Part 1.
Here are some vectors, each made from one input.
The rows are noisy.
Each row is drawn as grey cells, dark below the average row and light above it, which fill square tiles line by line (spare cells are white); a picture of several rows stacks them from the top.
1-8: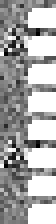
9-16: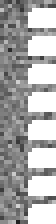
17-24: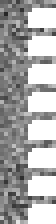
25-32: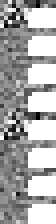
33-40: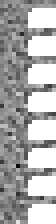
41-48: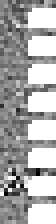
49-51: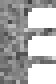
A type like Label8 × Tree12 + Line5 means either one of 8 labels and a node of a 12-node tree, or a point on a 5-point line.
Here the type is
List2(Line5).
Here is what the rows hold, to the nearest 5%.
All of them are lists of up to two points on a 5-point line: about 10% are empty, 35% hold one and 55% two.
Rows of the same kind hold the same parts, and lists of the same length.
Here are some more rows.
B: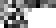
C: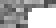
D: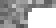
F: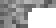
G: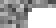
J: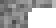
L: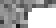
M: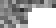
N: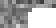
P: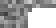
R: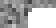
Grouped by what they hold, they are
B
C, D, F, J, L, P
G, M, N, R

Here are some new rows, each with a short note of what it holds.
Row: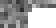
a list of two items
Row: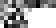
the empty list
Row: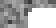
a list of one item
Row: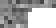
a list of one item
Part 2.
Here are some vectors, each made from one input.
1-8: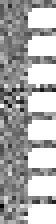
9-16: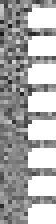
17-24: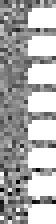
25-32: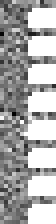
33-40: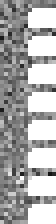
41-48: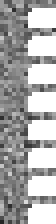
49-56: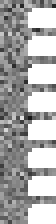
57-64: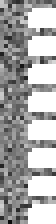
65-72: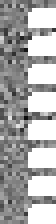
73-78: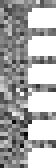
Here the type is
Bool × Bool × Bool + Circle10 + Unit.
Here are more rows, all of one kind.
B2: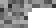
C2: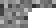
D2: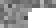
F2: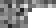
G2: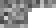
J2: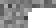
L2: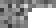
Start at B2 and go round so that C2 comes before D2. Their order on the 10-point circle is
B2, G2, F2, L2, C2, J2, D2.
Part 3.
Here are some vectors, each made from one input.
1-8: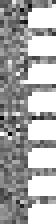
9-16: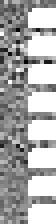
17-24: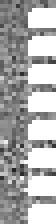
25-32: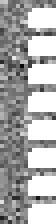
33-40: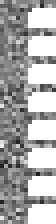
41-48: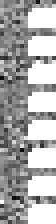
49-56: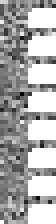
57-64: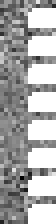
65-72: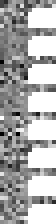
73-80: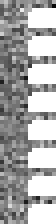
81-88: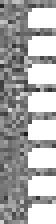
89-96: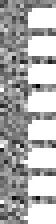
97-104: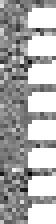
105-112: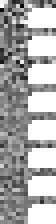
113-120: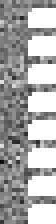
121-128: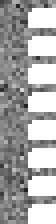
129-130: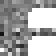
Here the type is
List2(Line6).
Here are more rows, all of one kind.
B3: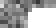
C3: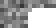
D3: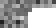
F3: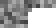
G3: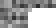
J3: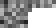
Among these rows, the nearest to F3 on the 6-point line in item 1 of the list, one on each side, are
D3 and J3.
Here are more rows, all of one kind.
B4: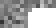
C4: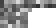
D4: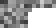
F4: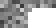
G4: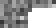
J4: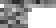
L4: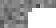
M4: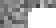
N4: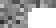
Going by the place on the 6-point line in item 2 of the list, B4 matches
F4 and M4.
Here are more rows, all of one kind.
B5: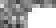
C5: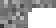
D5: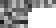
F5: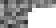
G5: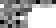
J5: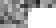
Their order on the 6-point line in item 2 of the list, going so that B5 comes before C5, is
G5, B5, C5, D5, J5, F5.
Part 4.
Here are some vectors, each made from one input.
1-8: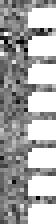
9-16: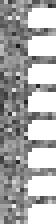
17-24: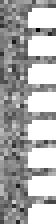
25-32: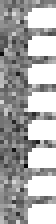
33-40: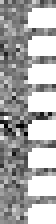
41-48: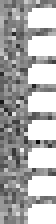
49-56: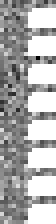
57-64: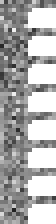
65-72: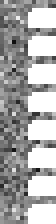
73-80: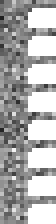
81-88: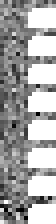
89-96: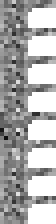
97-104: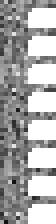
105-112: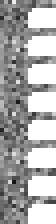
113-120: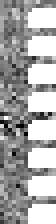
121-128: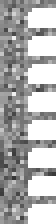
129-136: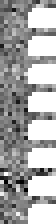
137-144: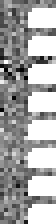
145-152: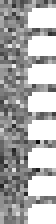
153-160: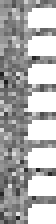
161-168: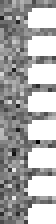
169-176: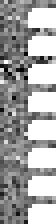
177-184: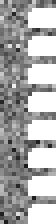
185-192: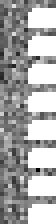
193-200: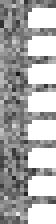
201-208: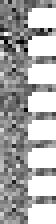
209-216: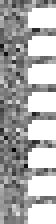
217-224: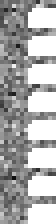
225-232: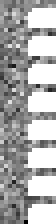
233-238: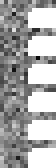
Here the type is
List2(Circle9).
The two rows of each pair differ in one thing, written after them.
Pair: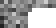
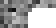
the place on the 9-point circle in item 2 of the list
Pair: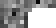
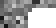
the place on the 9-point circle in item 1 of the list
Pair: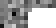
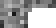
the place on the 9-point circle in item 2 of the list
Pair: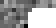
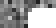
the place on the 9-point circle in item 2 of the list
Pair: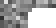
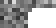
the place on the 9-point circle in item 1 of the list
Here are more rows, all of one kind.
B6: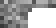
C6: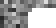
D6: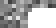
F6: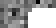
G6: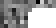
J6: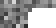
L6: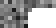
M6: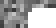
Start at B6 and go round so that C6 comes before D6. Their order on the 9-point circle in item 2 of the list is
B6, C6, F6, G6, J6, M6, D6, L6.
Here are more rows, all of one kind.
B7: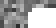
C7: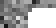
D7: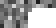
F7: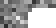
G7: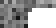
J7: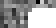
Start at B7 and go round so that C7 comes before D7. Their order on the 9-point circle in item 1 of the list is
B7, F7, C7, G7, J7, D7.
